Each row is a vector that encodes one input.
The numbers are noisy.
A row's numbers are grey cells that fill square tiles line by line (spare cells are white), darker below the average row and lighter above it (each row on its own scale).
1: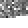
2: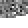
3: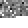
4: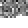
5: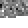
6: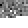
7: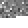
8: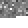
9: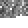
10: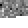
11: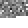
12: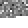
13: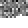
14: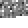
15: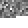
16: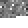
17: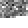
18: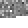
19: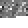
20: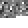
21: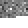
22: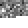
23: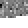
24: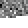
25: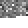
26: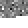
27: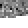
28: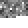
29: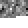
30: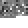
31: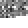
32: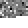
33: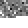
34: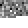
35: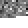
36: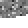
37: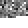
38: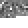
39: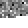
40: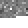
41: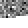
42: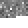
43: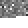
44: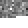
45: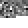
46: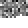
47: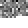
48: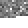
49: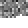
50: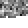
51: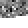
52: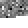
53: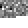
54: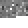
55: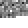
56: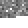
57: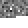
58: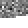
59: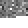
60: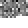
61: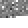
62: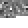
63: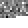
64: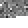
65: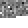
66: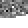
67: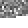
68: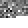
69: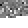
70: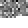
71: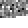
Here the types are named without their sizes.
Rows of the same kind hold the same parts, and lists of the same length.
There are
3 kinds of row.
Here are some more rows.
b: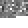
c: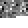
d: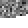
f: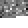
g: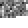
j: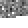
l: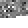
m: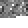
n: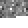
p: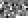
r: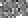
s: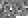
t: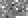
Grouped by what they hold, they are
b, c, f, m, n, p, s
d, g, j, l, t
r

